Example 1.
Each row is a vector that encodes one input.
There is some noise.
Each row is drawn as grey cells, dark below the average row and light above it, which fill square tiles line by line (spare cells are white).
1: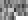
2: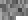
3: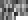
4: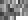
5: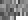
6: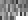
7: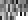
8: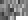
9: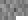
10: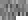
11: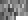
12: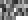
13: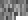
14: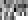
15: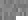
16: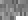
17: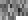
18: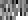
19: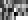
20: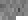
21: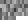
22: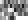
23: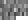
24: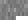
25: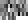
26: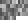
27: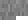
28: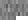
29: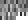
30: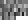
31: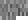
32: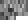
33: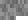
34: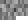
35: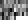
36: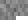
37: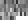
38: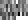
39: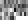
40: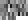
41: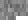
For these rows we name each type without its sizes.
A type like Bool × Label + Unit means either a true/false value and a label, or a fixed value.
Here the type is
(Bool × Bool × Bool + Unit) × Line.
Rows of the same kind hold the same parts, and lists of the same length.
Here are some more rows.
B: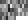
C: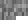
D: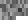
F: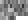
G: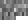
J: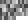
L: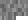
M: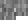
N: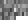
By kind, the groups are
B, C, F, G, L, M, N
D, J

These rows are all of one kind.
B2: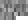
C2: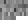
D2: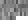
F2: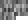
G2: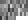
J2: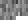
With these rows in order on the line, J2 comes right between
F2 and G2.
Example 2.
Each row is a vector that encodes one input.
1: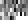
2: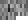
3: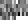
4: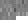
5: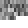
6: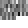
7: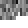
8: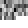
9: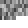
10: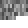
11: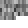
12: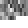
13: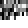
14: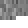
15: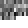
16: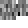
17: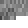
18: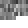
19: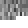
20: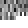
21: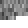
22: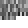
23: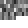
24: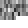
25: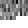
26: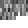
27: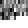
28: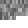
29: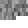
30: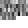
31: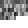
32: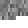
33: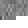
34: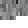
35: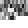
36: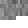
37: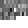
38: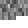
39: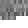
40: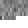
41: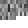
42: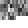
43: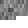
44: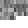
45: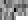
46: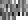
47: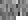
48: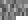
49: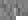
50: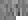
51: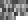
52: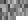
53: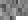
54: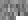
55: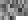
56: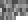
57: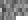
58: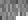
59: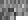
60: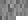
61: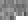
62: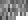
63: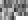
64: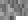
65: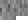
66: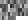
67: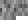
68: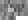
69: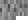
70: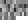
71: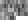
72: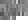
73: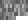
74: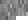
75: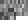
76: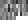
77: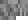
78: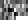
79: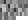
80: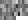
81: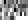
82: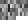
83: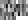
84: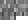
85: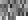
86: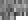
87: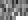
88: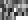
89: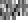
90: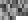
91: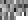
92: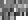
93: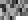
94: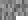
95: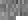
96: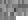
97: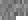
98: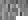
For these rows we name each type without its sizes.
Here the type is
Bool × Bool × Bool × Bool × Line.
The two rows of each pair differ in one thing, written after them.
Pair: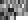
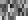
the place on the line
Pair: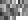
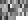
the place on the line
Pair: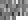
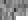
one of the four true/false values
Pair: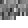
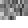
the place on the line
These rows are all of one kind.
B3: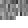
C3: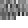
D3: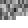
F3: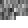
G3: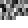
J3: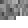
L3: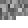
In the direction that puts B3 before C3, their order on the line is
B3, L3, J3, F3, G3, D3, C3.
